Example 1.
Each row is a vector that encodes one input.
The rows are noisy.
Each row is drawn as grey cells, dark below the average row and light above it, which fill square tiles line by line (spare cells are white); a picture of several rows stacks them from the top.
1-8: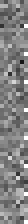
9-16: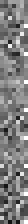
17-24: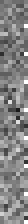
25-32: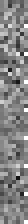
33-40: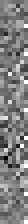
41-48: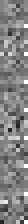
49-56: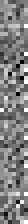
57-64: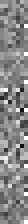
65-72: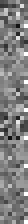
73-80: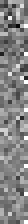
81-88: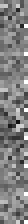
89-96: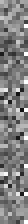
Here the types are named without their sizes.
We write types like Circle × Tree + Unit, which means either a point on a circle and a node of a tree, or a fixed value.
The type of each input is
Line.
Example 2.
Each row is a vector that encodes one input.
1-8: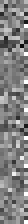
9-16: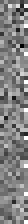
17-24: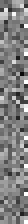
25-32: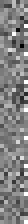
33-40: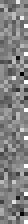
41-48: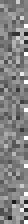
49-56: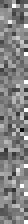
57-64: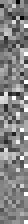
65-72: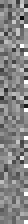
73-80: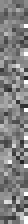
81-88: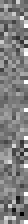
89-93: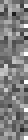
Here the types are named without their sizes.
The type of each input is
Line.
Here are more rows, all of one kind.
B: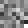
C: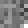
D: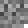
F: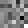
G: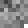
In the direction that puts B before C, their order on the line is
D, B, C, G, F.
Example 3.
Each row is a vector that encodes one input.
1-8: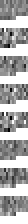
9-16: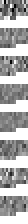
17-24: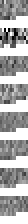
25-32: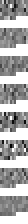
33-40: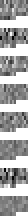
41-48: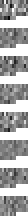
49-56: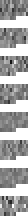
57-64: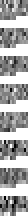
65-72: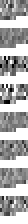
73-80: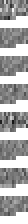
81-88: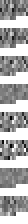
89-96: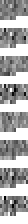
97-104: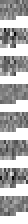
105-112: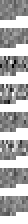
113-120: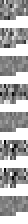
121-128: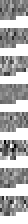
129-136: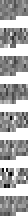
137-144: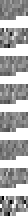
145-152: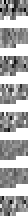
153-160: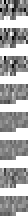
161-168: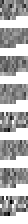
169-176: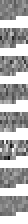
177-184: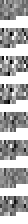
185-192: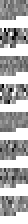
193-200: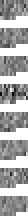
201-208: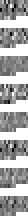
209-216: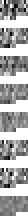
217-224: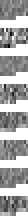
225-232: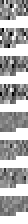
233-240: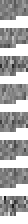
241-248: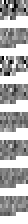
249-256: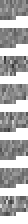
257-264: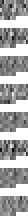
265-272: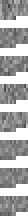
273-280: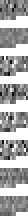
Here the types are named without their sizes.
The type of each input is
Line.
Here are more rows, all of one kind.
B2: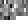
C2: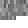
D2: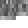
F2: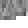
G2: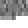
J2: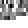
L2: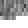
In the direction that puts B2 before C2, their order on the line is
D2, L2, G2, B2, F2, C2, J2.
